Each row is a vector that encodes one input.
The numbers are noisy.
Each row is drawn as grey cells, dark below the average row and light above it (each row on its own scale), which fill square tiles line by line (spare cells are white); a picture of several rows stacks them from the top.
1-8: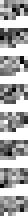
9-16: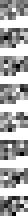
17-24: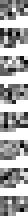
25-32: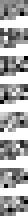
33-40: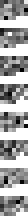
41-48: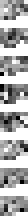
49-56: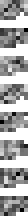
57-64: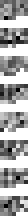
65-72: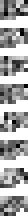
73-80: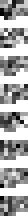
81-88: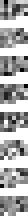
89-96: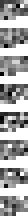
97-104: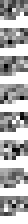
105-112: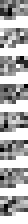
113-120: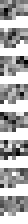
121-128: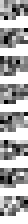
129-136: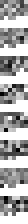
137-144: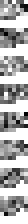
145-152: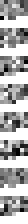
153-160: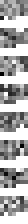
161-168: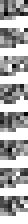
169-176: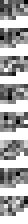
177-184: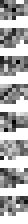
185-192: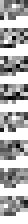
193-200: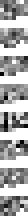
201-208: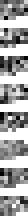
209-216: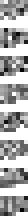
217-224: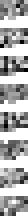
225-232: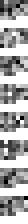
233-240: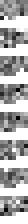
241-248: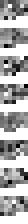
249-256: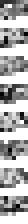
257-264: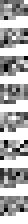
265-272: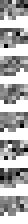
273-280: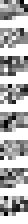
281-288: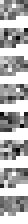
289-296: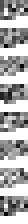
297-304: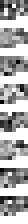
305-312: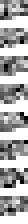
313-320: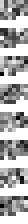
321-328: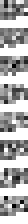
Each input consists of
two labels (each one of 8).
